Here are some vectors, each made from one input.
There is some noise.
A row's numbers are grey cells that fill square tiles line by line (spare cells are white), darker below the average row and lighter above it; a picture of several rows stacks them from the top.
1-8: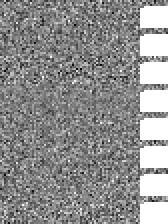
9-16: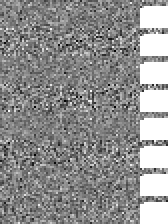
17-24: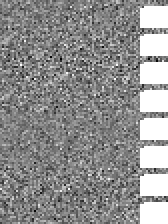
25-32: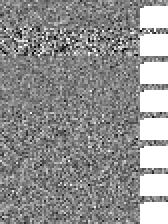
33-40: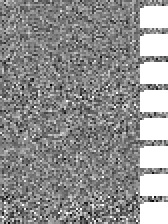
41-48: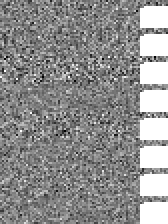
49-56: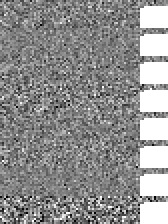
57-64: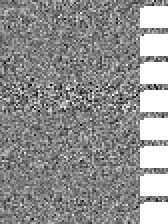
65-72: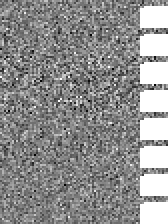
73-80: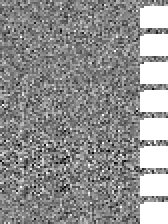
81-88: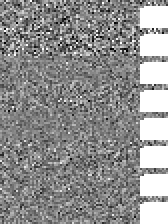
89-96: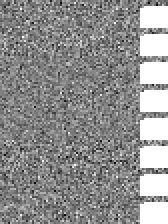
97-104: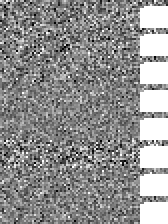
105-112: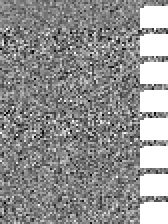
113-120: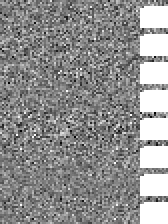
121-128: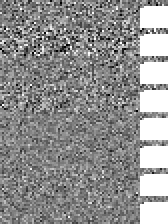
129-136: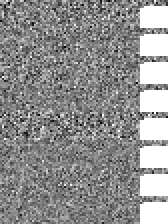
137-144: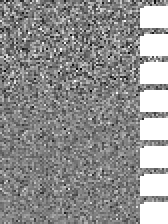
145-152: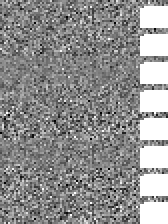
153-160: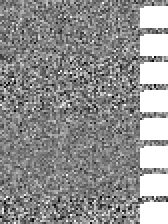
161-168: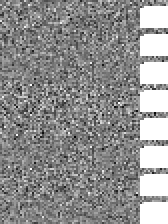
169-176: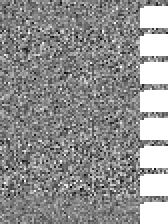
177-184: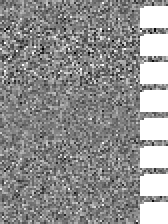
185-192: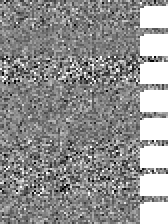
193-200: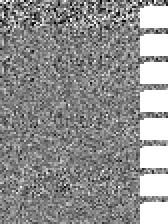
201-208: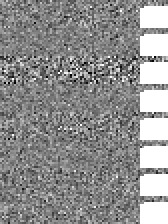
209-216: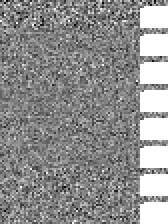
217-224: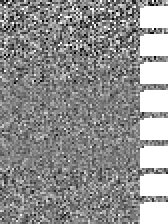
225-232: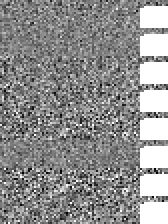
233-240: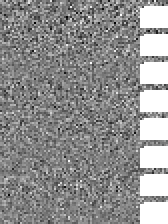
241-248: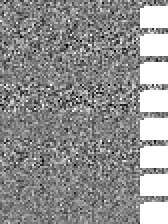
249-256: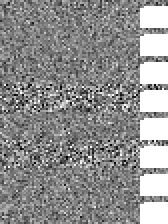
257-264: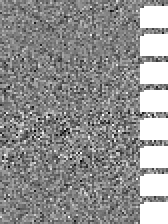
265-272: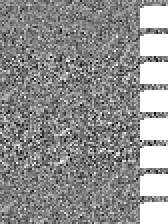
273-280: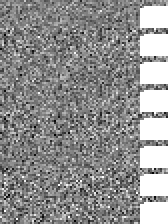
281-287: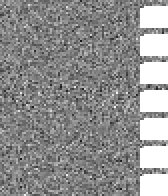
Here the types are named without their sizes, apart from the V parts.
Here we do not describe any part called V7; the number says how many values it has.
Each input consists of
either a point on a line, or a node of a tree, or a list of items, each a label and a value of V7.
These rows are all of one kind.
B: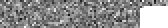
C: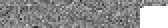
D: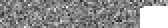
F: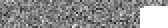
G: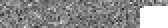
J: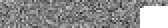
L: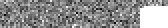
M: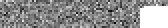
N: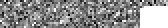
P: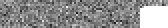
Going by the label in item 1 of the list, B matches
D, L, N and P.
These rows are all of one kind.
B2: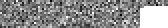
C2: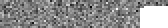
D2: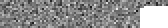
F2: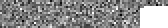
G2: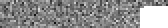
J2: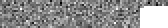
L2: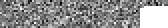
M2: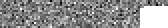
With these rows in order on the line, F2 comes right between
B2 and M2.
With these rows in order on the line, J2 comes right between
L2 and M2.
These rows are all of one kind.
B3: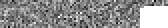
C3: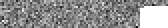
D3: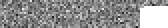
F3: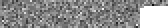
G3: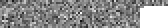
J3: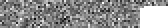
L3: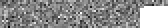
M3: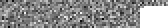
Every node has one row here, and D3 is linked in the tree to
F3.
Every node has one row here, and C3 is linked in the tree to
F3.
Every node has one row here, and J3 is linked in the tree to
B3.
